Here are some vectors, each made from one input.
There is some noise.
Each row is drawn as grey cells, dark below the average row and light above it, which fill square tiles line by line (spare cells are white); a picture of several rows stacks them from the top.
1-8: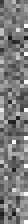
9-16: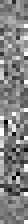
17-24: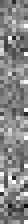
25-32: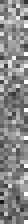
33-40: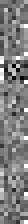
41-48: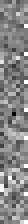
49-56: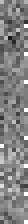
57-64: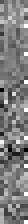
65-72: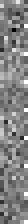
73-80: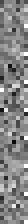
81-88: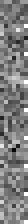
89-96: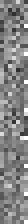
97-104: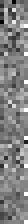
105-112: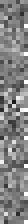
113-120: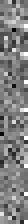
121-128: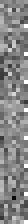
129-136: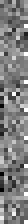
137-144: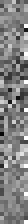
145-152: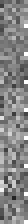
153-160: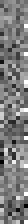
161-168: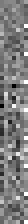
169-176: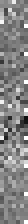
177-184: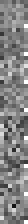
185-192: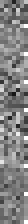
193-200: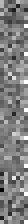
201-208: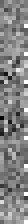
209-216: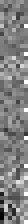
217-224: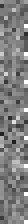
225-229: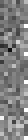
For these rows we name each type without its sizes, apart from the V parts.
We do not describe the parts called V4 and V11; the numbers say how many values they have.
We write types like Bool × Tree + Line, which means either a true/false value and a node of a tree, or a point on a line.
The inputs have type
(Bool × Bool × Bool × Bool + Line) × V11 + V4.
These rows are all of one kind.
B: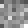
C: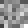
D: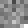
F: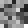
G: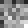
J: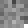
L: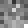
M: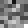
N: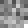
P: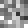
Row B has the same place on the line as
C, F and P.
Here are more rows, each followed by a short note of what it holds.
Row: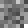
a value of V4
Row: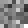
a point on a line and a value of V11
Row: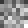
a point on a line and a value of V11
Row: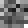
a value of V4
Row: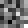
four true/false values and a value of V11
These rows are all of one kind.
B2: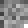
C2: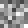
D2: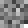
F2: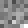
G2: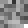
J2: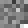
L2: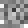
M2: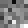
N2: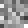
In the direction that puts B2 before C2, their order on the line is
M2, J2, F2, B2, D2, G2, L2, C2, N2.
